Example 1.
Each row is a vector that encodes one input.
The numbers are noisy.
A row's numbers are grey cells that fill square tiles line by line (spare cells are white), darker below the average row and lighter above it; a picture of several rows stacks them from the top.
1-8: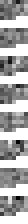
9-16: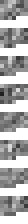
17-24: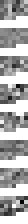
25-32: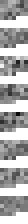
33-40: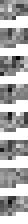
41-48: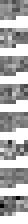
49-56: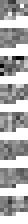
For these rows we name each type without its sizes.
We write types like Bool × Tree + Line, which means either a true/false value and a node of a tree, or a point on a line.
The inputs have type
Label.
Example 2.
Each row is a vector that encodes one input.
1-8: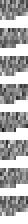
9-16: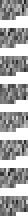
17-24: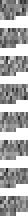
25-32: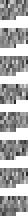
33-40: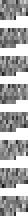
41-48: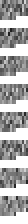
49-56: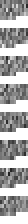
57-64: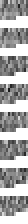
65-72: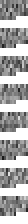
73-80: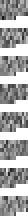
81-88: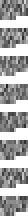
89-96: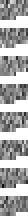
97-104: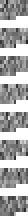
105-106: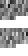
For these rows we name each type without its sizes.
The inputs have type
Bool × Bool × Bool × Bool.
